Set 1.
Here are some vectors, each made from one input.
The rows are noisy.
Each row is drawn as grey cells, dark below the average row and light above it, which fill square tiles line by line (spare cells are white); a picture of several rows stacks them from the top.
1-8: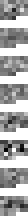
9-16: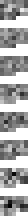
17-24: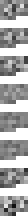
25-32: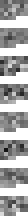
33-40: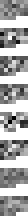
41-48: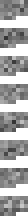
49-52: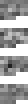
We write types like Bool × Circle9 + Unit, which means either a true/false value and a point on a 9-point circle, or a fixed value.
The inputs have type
Line4 + Line6.
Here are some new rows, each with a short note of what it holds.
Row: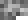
a point on a 6-point line
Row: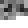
a point on a 4-point line
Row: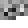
a point on a 4-point line
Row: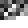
a point on a 6-point line
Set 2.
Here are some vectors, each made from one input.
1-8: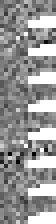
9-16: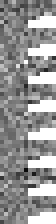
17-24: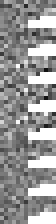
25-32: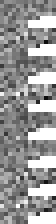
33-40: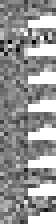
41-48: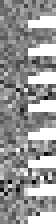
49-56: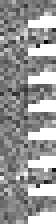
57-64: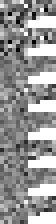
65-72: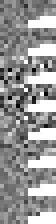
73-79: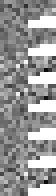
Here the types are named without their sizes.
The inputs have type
Line × Line + Tree + Unit.
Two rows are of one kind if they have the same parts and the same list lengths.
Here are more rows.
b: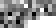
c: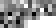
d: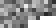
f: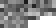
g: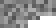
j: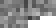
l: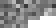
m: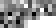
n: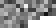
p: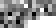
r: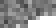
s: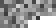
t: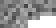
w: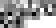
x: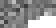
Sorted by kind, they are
b, c, m, p, w
d, n
f, g, j, l, r, s, t, x

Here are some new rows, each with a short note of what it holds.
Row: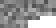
a point on each of two lines
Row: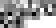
a fixed value
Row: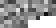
a node of a tree
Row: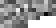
a node of a tree
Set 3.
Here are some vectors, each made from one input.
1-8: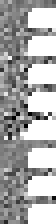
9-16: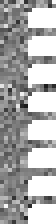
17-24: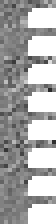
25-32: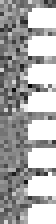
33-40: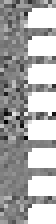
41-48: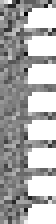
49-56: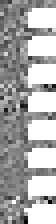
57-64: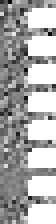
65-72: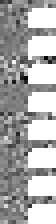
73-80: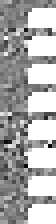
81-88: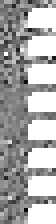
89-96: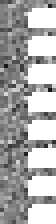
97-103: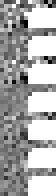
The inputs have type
Bool × Line8.
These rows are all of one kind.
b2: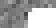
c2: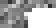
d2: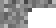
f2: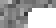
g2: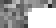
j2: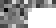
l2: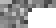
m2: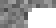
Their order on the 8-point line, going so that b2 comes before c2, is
b2, j2, l2, g2, d2, m2, f2, c2.
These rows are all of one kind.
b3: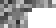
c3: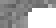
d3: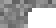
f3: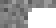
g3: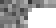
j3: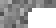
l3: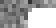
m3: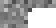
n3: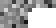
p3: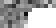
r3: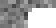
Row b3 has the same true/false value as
c3 and m3.
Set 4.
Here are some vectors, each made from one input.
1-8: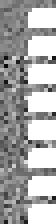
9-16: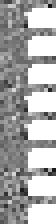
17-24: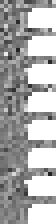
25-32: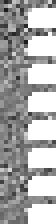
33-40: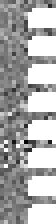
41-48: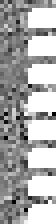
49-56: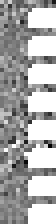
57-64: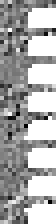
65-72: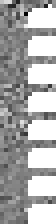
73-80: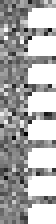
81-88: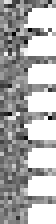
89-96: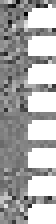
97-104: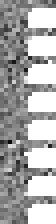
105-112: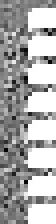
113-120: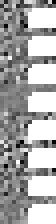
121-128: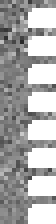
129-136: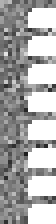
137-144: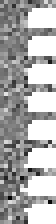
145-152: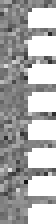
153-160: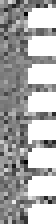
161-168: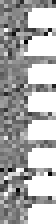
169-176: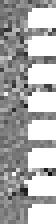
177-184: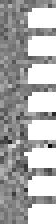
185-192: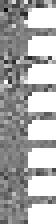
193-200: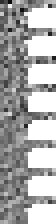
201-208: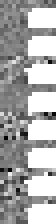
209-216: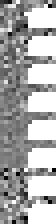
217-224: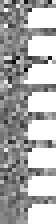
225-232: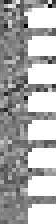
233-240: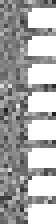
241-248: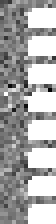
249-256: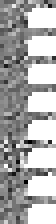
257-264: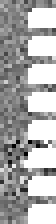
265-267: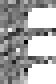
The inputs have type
Line8 + Tree11.
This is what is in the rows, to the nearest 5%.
About 45% of them hold a point on an 8-point line. The rest hold a node of an 11-node tree.
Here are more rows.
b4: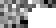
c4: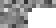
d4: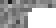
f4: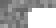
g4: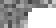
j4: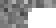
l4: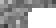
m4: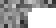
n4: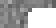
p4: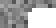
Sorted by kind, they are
b4, c4, f4, g4, j4, m4, n4
d4, l4, p4

